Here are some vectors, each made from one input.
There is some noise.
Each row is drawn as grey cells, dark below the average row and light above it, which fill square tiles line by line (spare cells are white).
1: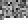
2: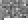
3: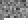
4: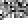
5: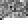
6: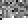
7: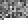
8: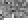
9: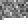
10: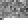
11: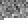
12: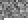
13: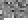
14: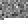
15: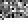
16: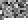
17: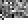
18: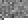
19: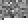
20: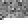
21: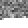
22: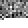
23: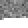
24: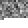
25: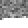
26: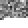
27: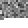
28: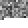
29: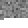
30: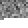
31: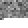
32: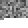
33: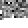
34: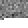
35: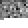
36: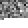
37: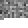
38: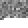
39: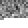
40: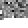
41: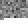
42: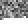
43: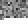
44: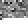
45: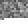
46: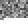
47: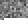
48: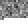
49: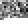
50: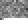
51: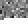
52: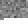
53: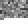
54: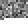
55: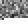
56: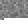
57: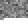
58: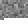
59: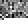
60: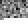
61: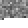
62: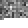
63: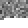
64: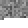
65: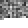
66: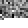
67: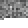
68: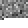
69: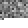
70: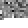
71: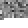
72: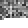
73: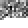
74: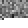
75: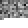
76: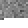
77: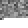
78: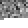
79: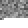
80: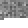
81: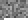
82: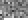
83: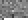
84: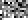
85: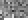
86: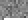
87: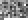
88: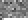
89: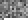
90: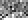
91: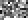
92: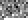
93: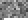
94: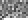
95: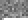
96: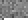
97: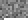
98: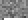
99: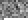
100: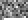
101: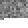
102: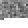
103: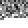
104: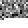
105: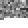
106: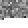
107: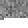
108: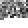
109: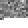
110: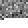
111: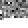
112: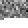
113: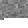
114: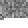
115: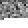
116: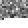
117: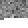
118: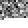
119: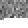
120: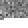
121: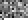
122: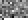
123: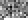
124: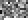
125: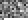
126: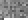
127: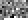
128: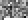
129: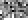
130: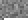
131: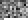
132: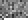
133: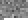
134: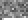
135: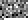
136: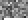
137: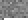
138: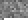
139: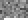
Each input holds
either a fixed value, or a node of a 7-node tree, or three true/false values.
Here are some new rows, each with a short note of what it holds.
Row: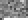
a node of a 7-node tree
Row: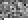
a fixed value
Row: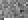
a fixed value
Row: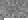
three true/false values
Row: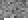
a fixed value
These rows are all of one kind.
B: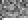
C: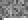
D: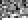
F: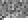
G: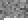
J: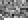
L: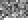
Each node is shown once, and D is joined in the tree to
L.
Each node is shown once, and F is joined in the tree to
B and G.
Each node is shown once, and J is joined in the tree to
C and G.
